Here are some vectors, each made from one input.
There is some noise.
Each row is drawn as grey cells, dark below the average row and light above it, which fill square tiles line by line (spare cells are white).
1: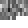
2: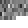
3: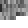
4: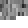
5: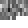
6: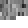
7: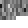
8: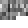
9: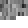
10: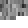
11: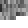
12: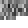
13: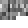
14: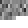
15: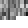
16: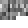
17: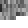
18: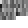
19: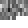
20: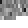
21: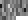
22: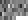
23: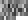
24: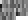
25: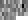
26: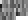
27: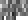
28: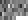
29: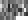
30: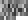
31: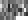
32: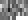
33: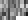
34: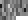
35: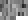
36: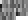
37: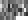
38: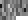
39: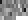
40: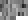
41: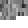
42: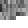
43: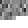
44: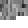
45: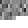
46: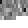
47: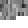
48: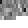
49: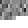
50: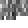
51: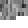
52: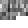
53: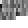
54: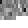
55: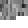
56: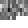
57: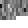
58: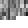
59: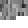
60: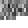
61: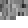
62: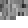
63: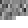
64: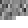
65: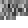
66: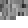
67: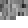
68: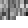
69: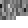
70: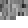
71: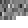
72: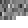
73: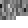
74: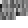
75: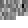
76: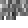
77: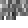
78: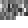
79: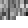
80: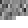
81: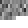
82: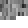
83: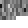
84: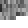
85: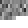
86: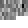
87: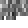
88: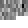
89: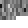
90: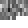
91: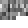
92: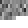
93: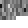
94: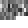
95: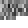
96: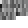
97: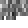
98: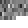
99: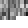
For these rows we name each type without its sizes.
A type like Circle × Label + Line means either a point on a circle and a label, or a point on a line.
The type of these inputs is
Circle + Line.
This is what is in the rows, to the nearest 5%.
About 65% of them hold a point on a circle. The rest hold a point on a line.
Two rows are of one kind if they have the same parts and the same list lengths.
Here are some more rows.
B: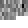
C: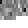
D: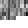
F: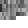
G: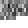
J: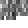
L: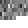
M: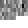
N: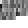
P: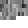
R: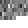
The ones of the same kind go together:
B, C, F, L, M, N, P, R
D, G, J

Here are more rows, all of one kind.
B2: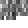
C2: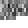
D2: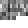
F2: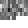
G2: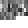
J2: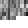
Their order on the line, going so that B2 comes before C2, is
B2, C2, G2, F2, D2, J2.
